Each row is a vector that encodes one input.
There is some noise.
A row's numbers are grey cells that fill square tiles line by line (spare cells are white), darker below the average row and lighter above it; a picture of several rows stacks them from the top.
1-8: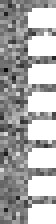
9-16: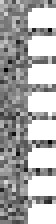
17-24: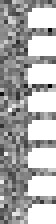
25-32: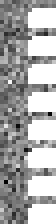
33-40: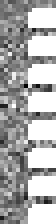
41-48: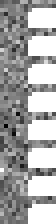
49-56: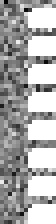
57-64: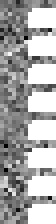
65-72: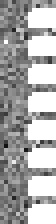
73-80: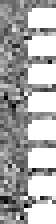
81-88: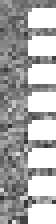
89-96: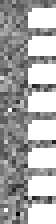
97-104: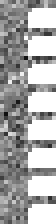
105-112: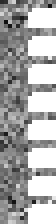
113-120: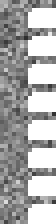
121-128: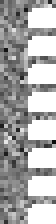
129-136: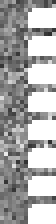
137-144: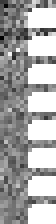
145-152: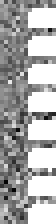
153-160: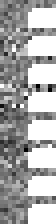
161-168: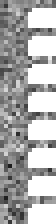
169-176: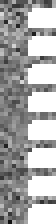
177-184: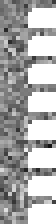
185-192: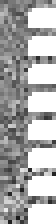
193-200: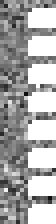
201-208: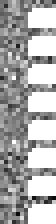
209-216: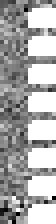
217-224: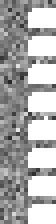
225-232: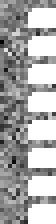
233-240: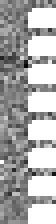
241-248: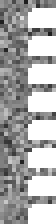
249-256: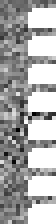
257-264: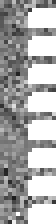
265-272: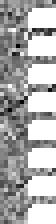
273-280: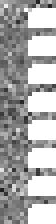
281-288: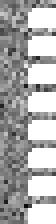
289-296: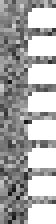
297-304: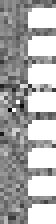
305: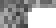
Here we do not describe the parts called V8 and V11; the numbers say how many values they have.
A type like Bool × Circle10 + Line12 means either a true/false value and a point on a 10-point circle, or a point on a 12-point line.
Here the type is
(Line7 + V8) × Tree16 + V11.
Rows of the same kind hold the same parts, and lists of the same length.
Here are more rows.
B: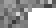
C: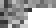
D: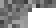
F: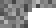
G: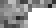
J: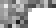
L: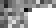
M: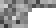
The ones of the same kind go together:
B
C, G, L
D, F, J, M

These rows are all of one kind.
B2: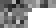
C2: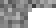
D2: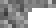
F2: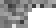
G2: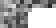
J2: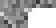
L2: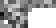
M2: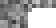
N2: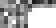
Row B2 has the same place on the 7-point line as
F2 and M2.
